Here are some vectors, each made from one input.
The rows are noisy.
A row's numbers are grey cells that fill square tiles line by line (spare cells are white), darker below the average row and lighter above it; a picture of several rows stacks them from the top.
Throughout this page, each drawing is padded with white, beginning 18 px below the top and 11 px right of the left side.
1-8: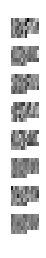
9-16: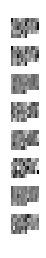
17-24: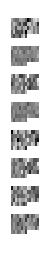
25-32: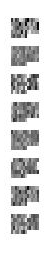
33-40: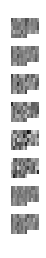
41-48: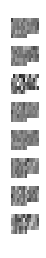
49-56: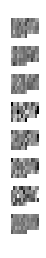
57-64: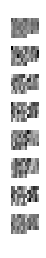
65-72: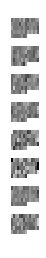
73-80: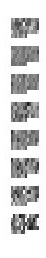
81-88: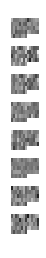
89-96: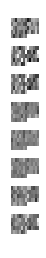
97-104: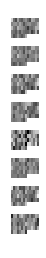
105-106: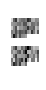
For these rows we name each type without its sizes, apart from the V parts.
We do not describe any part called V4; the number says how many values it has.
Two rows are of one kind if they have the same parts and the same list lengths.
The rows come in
3 kinds.
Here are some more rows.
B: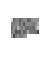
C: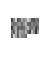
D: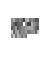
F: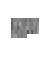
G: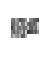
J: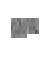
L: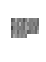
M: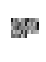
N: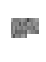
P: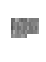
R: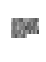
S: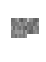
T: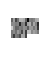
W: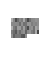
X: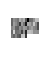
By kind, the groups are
B, C, F, G, J, L, N, P, X
D
M, R, S, T, W

